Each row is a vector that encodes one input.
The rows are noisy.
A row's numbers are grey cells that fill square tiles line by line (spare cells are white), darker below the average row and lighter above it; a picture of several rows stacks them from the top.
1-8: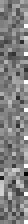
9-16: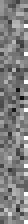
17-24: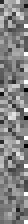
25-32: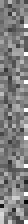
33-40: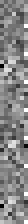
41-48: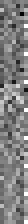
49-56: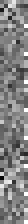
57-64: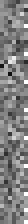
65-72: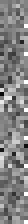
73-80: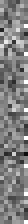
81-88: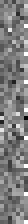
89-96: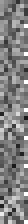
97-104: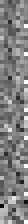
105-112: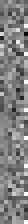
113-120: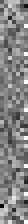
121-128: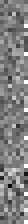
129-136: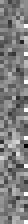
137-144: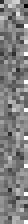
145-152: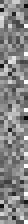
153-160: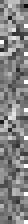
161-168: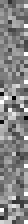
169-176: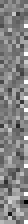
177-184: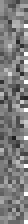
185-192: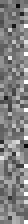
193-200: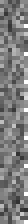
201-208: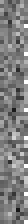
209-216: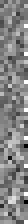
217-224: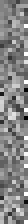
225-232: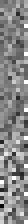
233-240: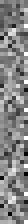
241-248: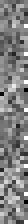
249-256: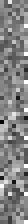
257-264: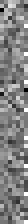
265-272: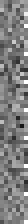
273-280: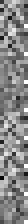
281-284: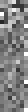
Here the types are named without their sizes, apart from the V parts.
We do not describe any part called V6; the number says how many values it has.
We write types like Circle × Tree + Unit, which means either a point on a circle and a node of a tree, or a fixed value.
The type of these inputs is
Bool × V6 + List(Line).
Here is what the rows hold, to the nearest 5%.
About 20% of them hold a true/false value and a value of V6. The rest are lists of points on a line.
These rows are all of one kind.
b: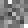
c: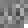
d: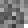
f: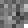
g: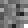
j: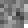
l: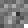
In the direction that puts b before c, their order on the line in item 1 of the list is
g, d, b, c, j, f, l.
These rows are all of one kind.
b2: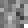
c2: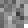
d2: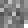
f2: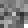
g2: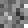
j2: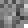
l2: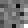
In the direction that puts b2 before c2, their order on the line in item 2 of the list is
l2, g2, b2, f2, d2, j2, c2.
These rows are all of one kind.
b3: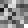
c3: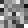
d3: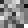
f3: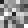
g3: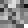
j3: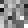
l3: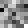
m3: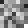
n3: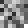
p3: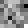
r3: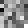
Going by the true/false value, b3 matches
g3, l3 and p3.
